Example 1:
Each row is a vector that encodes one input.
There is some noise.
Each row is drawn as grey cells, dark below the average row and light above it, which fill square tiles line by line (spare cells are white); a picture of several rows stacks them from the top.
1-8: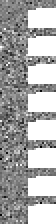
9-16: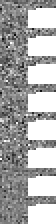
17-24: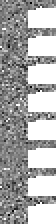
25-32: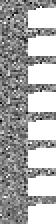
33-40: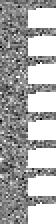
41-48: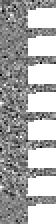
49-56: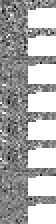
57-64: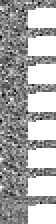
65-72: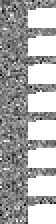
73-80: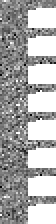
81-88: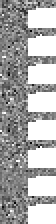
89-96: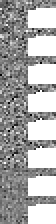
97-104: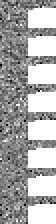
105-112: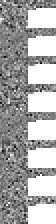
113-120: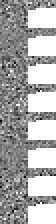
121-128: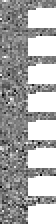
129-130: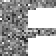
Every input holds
either one of 5 labels, or a node of a 15-node tree.
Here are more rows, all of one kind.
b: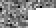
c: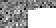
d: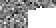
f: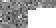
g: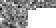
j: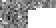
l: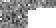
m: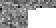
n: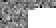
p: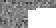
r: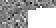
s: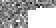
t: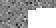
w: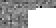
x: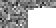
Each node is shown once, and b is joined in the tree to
m.
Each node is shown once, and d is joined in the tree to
r.
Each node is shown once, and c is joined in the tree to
n.
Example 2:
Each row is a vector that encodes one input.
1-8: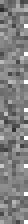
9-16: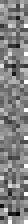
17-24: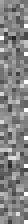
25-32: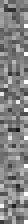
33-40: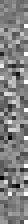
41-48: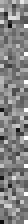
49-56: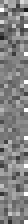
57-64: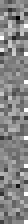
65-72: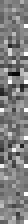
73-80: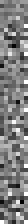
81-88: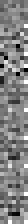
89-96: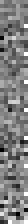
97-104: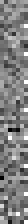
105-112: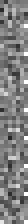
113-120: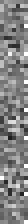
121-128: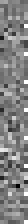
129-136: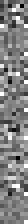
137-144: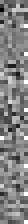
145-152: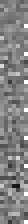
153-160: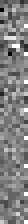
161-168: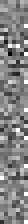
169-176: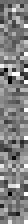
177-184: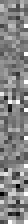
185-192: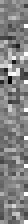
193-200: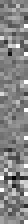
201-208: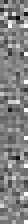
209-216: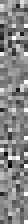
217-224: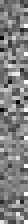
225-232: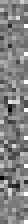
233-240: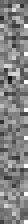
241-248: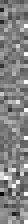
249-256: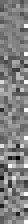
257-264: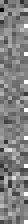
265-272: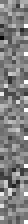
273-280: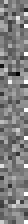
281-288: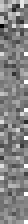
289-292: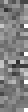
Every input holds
a point on a 10-point line, together with either a fixed value, or three true/false values.
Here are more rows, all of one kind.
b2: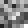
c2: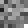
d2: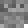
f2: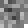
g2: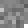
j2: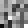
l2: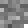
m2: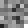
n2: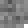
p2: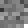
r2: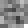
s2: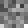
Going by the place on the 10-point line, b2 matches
d2, r2 and s2.
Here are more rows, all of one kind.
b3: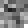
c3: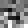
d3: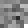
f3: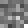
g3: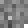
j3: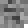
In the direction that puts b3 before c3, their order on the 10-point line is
b3, c3, f3, g3, j3, d3.
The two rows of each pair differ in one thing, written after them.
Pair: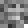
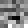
one of the three true/false values
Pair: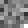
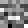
one of the three true/false values
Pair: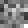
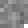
one of the three true/false values
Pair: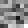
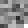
the place on the 10-point line
